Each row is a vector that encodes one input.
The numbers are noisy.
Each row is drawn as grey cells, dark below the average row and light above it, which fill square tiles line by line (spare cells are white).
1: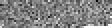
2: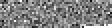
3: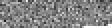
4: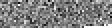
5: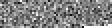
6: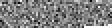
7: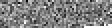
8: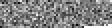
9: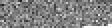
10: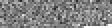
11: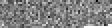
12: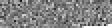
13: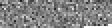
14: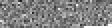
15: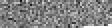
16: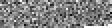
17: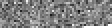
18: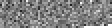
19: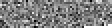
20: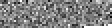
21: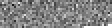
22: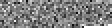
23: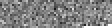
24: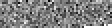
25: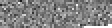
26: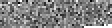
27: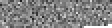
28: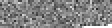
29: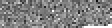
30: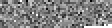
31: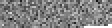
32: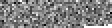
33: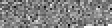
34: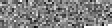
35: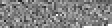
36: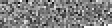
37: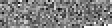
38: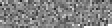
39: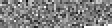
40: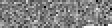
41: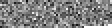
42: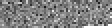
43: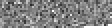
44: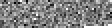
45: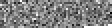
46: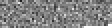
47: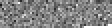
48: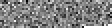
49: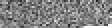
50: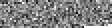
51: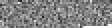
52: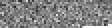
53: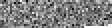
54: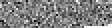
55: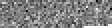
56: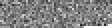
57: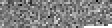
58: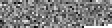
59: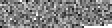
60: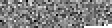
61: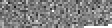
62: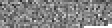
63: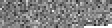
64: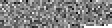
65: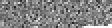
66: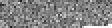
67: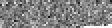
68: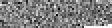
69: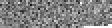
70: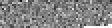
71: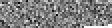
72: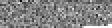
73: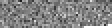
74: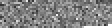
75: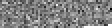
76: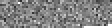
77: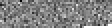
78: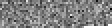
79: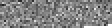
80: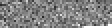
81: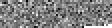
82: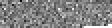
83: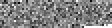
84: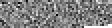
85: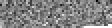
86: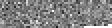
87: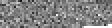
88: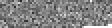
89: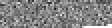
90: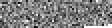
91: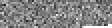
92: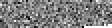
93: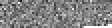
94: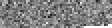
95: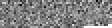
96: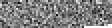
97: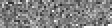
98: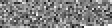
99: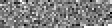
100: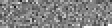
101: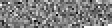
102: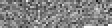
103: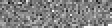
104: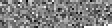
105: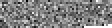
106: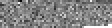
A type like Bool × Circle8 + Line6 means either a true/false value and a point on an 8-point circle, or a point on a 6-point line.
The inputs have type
(Circle5 + Unit) × Line5 + Line7.
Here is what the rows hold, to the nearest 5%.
About 60% of them hold a point on a 5-point line, together with either a point on a 5-point circle, or a fixed value. The rest hold a point on a 7-point line.
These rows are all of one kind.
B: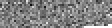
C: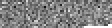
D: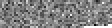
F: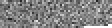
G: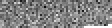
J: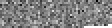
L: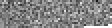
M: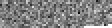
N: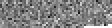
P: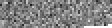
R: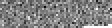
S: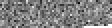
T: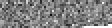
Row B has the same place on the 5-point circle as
D, J, S and T.
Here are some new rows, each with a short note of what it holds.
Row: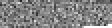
a point on a 5-point line
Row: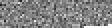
a point on a 5-point line
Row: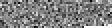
a point on a 7-point line
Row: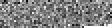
a point on a 7-point line
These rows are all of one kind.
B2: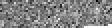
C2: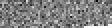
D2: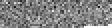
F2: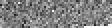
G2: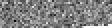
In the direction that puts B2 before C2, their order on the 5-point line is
B2, D2, C2, F2, G2.
